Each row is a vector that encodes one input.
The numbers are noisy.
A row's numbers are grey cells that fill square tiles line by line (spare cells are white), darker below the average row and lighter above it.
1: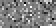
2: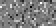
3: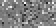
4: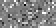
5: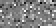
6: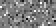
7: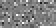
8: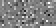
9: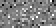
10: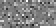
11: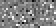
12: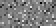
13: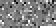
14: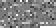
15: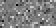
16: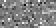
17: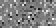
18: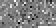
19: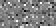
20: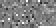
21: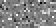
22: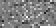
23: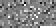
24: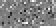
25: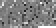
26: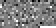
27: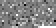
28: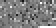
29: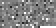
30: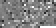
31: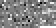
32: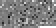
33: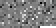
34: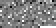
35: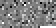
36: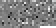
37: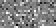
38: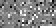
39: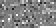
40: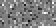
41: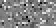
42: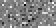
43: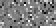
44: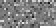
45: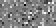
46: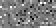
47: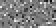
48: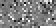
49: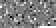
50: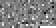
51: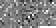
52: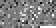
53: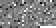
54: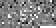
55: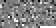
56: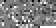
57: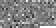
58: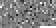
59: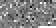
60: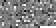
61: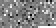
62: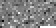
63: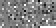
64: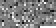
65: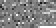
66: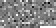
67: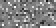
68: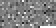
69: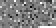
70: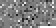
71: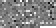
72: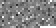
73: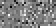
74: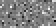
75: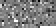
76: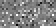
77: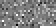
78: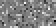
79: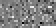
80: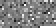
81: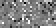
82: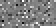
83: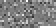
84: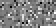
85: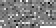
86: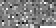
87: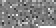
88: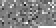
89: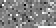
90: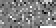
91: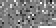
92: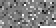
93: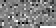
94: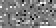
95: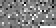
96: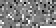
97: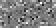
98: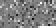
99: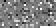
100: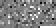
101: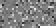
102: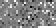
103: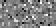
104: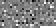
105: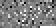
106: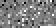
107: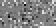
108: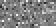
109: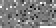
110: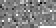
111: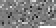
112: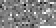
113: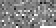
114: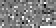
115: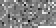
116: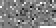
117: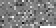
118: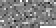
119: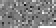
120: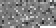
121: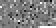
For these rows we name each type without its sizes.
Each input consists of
a point on a line and a node of a tree, together with either a fixed value, or a node of a tree.
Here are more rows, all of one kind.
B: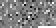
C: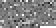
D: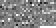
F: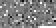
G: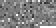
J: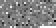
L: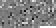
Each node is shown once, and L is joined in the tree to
C and G.
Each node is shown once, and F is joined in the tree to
J.
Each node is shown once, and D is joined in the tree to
B and G.
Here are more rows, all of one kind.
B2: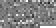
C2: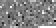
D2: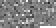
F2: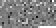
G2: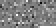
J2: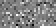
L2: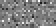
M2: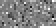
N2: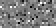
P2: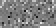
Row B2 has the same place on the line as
D2, G2, J2 and L2.
